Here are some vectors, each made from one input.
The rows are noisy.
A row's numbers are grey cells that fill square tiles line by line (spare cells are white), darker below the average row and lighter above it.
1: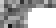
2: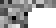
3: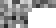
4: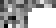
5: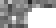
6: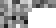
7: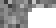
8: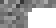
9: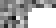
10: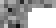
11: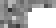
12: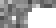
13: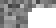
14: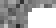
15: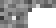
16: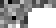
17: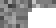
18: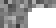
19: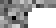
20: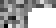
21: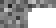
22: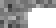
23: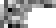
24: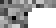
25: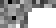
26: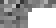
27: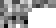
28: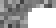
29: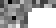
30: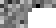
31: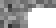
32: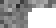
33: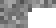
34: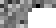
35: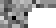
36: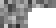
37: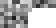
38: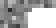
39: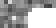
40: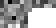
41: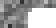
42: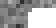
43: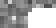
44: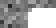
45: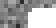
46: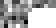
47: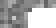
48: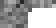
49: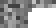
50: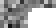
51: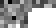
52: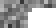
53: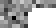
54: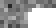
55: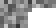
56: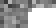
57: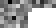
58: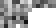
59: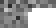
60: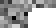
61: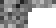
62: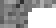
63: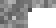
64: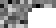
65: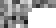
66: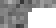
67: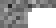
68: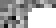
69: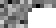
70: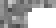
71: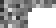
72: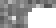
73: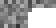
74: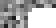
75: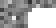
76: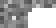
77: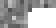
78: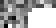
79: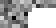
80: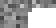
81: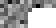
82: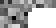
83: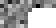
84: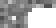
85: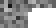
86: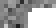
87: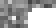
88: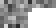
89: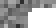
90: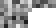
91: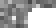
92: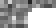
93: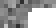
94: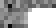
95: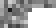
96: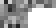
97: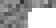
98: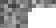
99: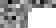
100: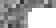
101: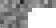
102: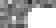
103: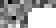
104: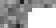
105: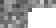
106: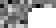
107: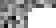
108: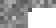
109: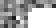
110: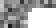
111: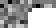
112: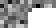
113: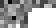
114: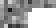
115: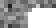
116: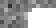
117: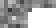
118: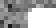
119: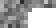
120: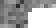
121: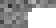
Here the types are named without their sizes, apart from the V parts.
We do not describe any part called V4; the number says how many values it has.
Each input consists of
either a point on a circle, a true/false value and a value of V4, or a label.
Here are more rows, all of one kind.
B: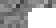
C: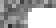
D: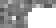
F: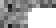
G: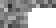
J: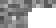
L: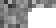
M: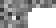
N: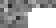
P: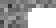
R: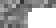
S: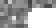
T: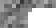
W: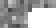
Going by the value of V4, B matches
D, J, L and P.
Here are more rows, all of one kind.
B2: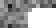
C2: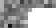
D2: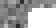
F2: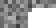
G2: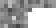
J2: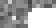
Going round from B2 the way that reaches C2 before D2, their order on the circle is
B2, C2, D2, G2, J2, F2.
